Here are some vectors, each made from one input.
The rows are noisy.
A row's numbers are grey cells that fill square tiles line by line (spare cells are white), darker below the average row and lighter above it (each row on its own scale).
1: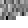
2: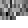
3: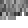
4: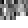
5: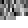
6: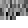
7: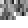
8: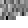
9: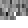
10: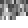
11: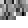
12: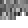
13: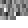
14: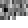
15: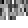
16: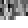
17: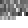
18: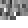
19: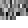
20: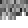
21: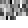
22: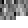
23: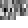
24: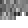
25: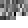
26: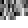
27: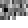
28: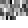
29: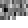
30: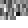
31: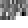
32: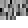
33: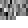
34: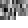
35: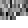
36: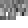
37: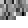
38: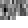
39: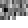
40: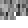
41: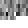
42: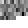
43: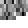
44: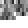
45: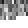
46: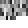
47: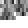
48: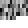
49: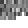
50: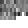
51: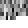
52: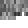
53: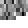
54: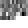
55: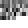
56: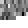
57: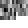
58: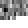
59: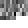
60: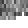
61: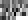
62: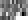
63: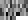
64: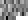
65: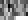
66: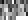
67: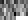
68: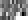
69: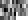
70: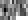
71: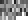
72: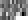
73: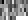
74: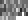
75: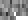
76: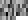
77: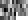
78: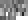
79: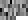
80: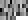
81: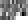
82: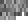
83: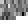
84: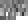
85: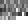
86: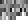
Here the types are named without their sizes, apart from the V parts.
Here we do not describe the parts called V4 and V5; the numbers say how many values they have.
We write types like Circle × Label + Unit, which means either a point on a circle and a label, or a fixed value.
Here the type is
(Bool × V4 + V5) × (Line × Line + Unit).
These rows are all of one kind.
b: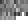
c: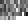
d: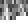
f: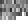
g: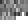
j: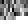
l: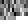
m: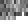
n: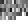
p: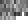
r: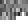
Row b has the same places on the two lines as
g, j, l and p.
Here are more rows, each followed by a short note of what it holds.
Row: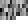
a point on each of two lines and a value of V5
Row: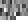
a point on each of two lines and a value of V5
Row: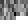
a point on each of two lines, a true/false value and a value of V4
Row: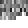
a point on each of two lines, a true/false value and a value of V4
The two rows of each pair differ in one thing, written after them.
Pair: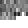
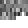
the place on one of the two lines
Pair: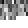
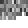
the true/false value
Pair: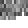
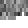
the place on one of the two lines
